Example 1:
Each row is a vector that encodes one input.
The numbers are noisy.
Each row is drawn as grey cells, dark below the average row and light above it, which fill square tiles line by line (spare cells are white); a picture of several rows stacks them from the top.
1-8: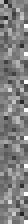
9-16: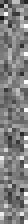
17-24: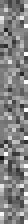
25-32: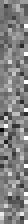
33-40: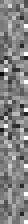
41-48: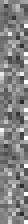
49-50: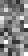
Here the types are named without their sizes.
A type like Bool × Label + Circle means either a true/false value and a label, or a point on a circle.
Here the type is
Tree.
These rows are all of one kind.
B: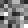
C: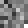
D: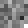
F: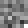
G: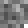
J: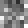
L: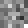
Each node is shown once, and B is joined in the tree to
C.
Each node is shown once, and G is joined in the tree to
C, D and F.
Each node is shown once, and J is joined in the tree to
F.
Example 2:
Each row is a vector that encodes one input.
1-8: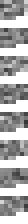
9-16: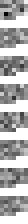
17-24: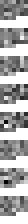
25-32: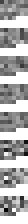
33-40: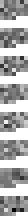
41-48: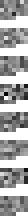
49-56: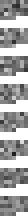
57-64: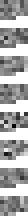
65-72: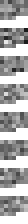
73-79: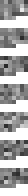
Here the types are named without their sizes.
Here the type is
Bool × Bool × Bool × Bool.
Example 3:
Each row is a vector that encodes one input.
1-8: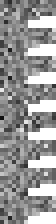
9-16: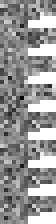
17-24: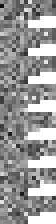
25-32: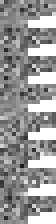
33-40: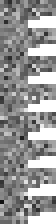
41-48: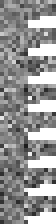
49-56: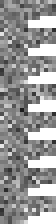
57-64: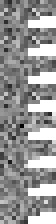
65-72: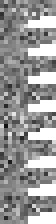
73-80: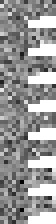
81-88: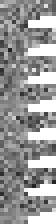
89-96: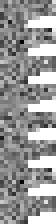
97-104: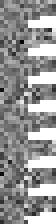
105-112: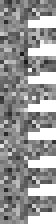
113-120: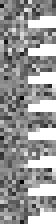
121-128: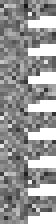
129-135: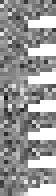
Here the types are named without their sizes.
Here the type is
Tree.
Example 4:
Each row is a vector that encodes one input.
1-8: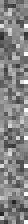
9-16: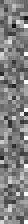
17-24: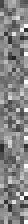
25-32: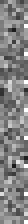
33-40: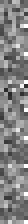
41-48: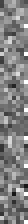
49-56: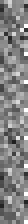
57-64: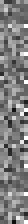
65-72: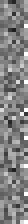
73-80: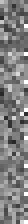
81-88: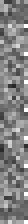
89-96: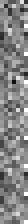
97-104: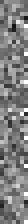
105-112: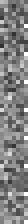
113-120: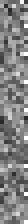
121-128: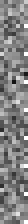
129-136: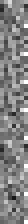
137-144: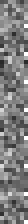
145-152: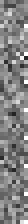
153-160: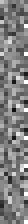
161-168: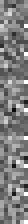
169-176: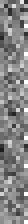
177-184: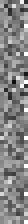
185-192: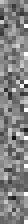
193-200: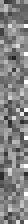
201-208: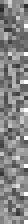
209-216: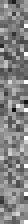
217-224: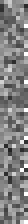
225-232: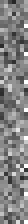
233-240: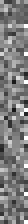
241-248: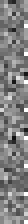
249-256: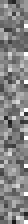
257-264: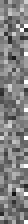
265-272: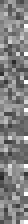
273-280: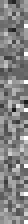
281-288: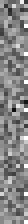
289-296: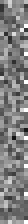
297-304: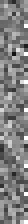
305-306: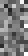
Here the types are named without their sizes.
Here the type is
Label.
